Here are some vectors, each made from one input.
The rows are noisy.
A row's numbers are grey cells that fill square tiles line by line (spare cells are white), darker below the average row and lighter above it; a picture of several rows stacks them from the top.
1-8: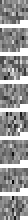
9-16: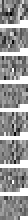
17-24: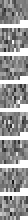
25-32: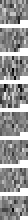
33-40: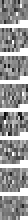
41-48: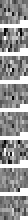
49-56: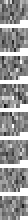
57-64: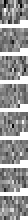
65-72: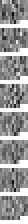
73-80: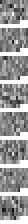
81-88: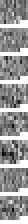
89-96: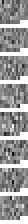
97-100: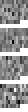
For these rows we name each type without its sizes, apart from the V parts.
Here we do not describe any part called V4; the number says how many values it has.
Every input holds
a list of items, each a true/false value and a value of V4.
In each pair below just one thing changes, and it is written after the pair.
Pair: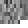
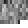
the value of V4 in item 2 of the list
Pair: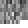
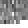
the true/false value in item 2 of the list
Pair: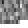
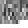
the value of V4 in item 2 of the list
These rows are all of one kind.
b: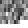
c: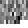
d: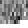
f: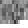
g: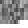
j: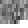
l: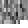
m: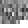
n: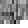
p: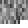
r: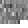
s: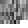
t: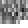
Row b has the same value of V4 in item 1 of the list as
d, f, g and j.
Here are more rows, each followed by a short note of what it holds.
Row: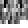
the empty list
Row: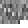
a list of one item
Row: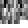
the empty list
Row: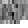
a list of one item
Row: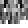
the empty list
